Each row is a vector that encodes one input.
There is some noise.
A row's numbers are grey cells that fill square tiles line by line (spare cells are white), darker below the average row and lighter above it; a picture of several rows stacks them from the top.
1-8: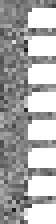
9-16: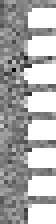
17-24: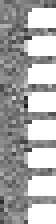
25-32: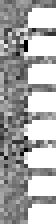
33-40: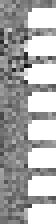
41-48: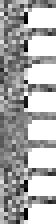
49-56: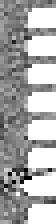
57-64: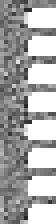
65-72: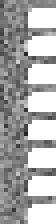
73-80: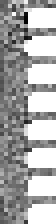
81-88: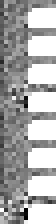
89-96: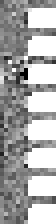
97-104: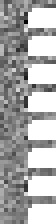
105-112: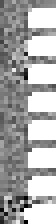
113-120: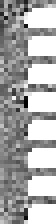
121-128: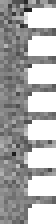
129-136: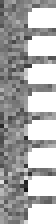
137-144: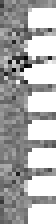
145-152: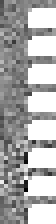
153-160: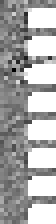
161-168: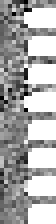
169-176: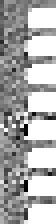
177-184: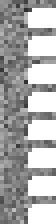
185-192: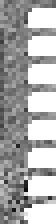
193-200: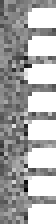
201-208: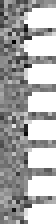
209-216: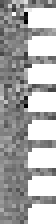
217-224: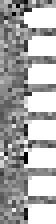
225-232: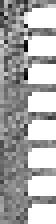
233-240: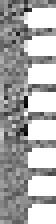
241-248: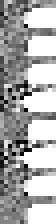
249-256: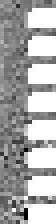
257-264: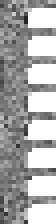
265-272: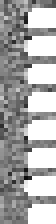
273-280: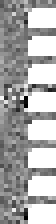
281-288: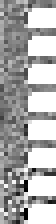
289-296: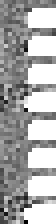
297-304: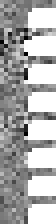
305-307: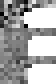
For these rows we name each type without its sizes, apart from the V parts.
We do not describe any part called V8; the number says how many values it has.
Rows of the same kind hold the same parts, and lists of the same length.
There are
4 kinds of row.
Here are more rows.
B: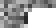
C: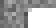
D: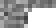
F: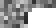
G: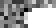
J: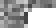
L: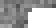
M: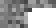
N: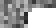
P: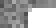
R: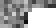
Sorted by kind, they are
B, D, J
C, P
F, L, M, N, R
G

